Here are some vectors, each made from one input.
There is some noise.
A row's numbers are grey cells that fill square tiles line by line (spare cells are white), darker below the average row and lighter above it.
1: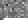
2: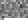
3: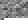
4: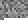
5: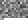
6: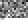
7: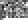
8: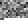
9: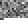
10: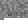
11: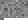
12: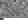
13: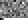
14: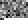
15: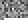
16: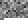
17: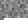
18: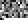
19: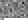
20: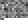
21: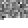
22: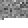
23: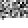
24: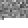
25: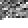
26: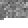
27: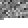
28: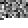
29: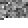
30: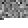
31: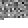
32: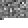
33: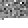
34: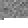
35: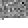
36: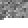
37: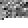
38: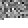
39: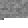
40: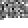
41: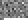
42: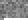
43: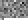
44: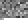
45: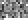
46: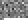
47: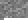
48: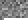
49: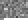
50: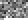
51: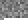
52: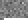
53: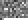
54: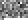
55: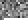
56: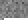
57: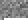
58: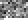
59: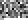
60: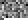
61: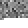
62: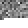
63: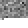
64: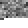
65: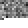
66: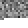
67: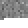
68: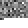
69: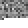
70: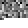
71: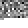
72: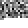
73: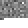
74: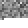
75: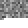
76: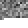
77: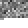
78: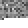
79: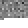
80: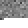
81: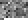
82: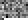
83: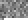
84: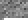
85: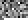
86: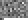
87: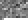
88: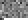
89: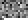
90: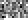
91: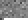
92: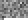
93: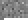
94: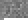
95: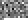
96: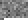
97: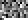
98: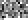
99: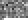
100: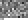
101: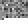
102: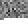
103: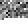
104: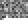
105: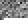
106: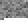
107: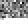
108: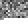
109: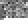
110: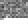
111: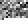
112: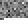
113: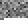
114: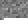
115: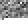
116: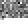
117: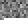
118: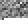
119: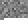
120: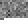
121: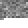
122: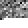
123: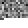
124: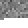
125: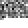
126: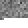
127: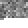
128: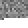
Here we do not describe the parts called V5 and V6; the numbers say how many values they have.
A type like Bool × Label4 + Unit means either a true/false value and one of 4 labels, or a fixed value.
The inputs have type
Label4 × (Label4 × V5 + V6).
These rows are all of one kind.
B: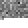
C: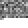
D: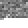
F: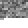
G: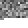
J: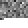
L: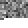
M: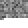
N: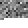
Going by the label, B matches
D, F and N.
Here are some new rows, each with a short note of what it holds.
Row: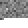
one of 4 labels and a value of V6
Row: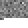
two labels (each one of 4) and a value of V5
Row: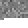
two labels (each one of 4) and a value of V5
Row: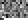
two labels (each one of 4) and a value of V5
